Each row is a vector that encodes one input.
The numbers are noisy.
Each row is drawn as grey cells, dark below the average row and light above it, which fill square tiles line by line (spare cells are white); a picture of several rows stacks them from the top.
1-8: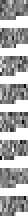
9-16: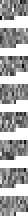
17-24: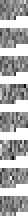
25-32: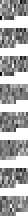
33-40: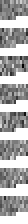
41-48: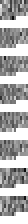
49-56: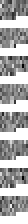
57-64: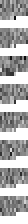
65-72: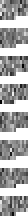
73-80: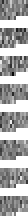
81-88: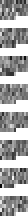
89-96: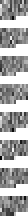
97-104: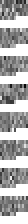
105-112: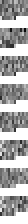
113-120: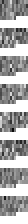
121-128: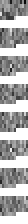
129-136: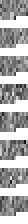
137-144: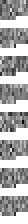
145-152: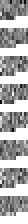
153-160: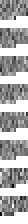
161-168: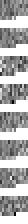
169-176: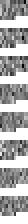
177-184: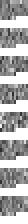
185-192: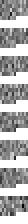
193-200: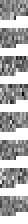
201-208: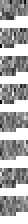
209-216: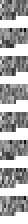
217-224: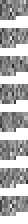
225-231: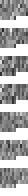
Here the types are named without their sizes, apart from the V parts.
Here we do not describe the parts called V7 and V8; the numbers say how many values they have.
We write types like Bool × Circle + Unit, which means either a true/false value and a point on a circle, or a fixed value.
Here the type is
(Label + Line) × V7 + V8.
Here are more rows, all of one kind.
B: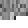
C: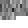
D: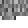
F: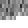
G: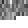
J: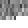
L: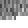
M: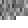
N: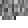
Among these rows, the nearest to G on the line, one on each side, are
J and M.
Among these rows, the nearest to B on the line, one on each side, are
D and J.
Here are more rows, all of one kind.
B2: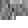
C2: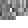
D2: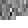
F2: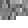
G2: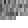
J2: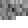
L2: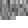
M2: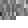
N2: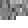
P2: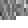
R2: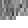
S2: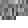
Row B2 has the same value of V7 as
F2, J2, L2 and N2.
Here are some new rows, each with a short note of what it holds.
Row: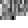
a value of V8
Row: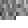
a label and a value of V7
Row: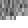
a point on a line and a value of V7
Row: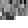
a value of V8
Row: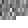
a point on a line and a value of V7
